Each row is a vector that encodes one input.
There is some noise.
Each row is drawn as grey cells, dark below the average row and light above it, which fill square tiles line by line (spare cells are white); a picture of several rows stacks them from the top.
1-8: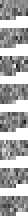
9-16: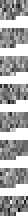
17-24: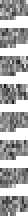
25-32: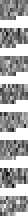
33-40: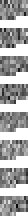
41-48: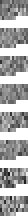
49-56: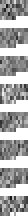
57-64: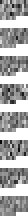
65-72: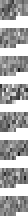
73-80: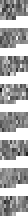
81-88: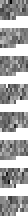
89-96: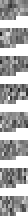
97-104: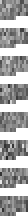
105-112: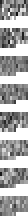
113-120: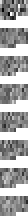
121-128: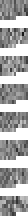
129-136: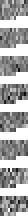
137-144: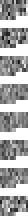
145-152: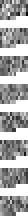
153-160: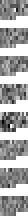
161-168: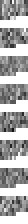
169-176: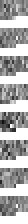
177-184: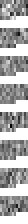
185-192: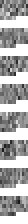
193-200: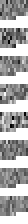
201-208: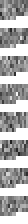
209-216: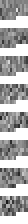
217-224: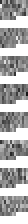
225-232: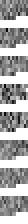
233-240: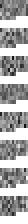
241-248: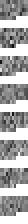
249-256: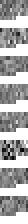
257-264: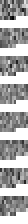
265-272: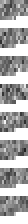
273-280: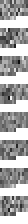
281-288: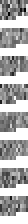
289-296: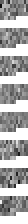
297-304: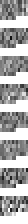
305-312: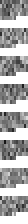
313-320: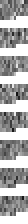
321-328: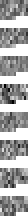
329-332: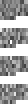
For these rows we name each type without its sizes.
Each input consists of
either a point on a circle, or a list of points on a line.
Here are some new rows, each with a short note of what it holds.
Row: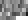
a list of two items
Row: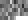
a list of two items
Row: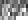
a list of three items
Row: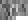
a list of one item
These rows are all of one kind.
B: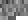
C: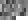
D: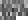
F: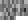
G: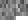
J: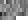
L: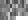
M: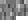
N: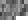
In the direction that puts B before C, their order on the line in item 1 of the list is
L, G, B, F, M, D, J, C, N.
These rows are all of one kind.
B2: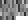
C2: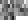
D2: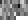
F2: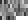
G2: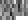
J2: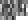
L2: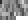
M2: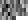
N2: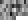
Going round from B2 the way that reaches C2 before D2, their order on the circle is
B2, G2, J2, M2, N2, C2, L2, D2, F2.
